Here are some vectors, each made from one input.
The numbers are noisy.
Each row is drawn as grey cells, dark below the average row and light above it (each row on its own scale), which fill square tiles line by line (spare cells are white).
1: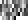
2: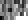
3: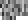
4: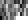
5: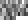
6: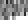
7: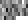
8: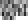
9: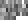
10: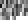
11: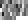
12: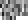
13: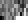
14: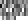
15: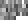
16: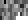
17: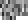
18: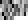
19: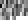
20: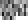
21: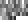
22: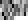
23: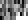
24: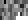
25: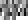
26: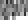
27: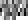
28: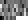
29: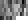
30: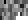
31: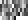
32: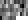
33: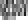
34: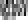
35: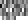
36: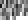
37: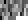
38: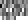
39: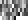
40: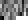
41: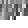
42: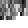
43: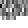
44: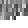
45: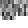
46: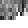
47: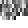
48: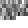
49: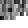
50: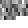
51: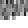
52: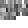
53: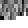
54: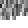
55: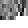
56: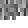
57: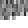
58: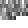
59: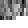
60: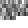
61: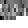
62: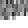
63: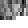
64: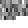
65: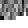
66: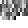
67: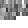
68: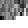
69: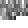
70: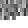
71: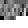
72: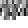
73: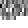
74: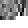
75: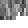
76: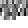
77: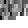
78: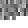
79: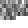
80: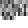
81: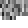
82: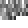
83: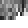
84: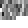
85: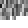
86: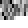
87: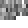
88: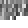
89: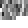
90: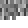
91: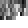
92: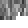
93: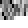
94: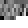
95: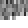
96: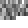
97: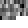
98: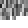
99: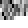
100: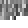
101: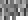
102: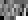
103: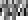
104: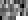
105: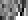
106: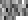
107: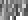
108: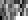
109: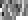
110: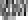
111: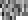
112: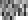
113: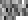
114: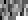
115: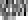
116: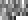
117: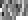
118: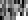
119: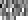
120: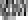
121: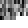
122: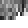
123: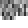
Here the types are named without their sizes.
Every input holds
either a node of a tree, or four true/false values.
